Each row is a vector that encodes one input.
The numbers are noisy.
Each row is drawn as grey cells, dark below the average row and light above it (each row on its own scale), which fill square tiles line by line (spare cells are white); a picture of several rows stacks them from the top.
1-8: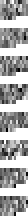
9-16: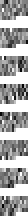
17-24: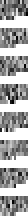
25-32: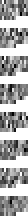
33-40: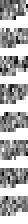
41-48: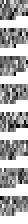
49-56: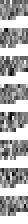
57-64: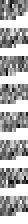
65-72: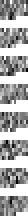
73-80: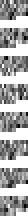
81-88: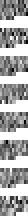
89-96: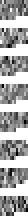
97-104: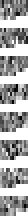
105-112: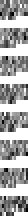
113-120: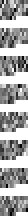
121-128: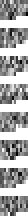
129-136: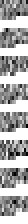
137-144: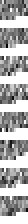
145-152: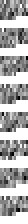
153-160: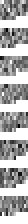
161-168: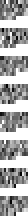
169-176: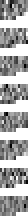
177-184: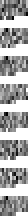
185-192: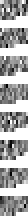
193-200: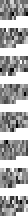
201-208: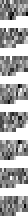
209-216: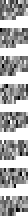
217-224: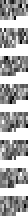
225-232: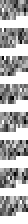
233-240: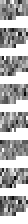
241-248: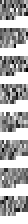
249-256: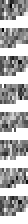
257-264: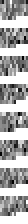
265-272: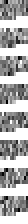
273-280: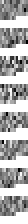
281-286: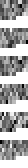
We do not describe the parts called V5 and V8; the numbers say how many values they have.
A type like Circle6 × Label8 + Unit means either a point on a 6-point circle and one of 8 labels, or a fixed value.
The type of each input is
(Bool × Bool × Bool × Bool + V8) × V5 + Tree9 + Tree10.
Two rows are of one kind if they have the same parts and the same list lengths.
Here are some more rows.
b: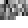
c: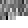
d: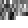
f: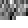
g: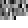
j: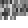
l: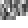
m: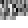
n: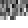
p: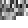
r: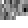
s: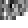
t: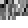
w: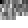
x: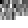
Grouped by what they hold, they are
b, d, f, j, m, n, w, x
c
g, p, s
l, r, t

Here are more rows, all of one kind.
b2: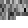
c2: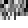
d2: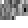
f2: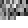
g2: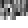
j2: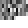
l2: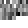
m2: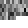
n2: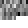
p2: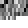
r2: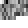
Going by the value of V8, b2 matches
c2, m2 and p2.
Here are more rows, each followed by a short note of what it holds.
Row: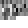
four true/false values and a value of V5
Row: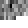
a node of a 10-node tree
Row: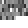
a node of a 9-node tree
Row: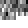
four true/false values and a value of V5
